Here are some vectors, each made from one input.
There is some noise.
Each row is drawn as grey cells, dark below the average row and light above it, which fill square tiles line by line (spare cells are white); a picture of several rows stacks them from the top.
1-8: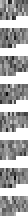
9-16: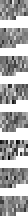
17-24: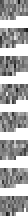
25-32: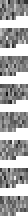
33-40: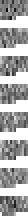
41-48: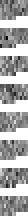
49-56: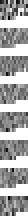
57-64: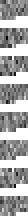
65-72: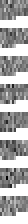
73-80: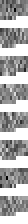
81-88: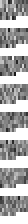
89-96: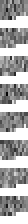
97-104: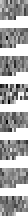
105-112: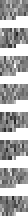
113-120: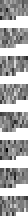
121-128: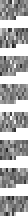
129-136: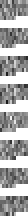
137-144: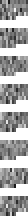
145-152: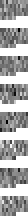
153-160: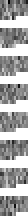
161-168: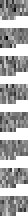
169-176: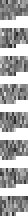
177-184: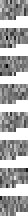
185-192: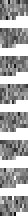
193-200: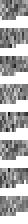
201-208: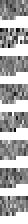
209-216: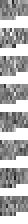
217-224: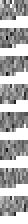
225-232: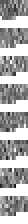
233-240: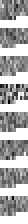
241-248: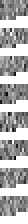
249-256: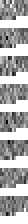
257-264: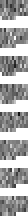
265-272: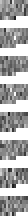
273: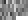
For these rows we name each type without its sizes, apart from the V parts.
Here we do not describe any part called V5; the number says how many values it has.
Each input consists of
a list of items, each a true/false value and a value of V5.
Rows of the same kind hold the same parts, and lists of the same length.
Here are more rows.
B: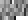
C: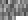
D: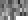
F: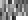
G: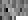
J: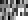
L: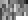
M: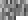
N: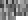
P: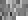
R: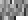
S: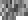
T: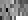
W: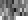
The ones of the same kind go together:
B, F, M, R, S
C, G, L, P, T
D, N, W
J

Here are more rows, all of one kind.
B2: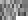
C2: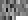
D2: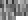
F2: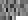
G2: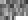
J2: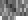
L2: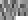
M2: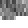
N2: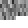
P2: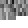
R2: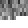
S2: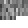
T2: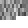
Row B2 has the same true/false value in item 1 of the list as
R2, S2 and T2.
